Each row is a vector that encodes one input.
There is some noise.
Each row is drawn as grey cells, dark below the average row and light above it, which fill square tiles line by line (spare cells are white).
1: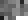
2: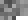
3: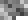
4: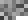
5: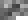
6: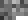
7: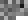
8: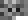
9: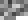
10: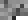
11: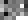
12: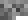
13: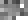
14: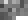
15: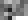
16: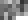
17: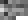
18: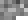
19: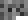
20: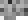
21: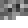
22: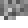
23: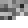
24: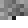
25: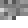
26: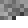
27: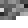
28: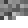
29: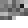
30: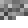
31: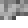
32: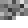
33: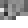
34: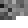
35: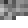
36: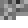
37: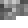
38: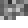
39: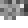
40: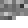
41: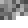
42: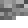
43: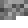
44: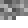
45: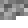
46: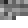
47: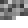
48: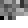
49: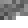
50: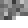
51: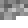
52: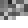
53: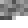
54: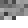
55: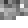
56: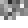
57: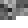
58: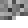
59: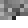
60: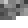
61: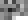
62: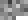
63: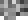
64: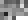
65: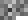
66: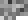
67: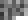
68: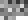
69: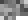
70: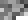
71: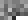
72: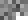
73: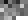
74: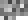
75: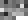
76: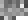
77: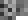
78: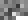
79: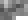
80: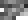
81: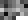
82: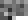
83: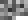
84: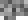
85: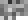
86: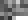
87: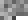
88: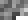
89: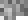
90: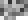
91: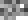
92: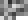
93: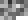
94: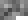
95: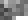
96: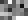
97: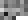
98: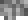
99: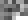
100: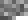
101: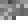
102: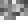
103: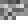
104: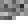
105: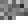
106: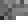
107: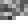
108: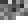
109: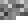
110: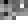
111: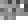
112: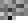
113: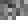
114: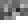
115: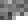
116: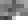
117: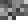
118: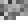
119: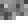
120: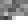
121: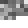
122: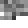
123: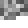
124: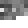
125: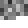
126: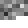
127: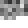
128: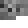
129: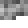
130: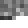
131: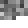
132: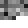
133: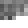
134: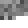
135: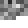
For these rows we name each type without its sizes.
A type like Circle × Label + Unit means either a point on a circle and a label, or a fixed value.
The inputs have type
(Line + Tree) × Tree.
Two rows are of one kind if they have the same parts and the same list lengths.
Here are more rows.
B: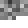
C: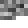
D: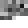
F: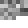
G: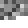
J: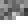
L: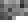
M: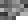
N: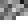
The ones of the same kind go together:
B, F, M, N
C, D, G, J, L

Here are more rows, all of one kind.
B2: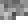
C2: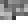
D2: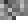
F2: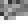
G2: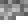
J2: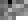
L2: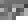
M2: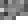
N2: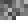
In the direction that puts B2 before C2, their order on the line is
M2, L2, G2, B2, C2, D2, N2, J2, F2.
